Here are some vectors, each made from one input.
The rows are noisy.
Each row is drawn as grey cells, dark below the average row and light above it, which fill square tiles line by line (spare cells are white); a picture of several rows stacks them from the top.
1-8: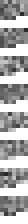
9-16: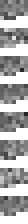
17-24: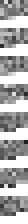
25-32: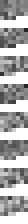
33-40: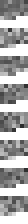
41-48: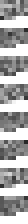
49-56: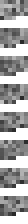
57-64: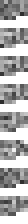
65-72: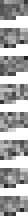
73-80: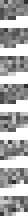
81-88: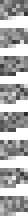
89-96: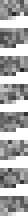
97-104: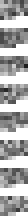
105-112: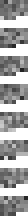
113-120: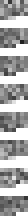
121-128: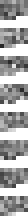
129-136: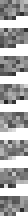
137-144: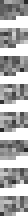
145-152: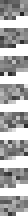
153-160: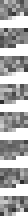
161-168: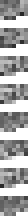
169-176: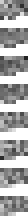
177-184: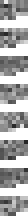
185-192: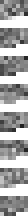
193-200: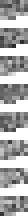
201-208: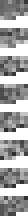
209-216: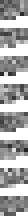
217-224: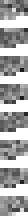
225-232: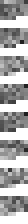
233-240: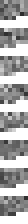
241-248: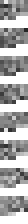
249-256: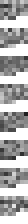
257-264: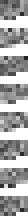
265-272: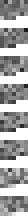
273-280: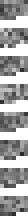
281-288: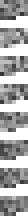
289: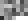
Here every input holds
a point on a 6-point line, together with either a point on an 18-point circle, or a fixed value.
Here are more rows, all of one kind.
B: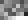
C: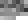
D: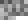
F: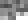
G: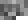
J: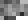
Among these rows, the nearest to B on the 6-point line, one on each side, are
C and D.
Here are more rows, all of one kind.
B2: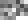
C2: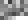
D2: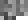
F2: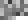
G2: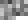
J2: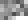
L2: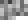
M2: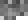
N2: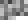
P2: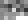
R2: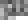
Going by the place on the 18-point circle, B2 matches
D2, J2, L2 and N2.
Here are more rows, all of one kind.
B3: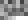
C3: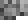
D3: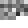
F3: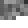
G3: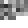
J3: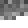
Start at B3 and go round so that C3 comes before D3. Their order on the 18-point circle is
B3, F3, G3, C3, D3, J3.
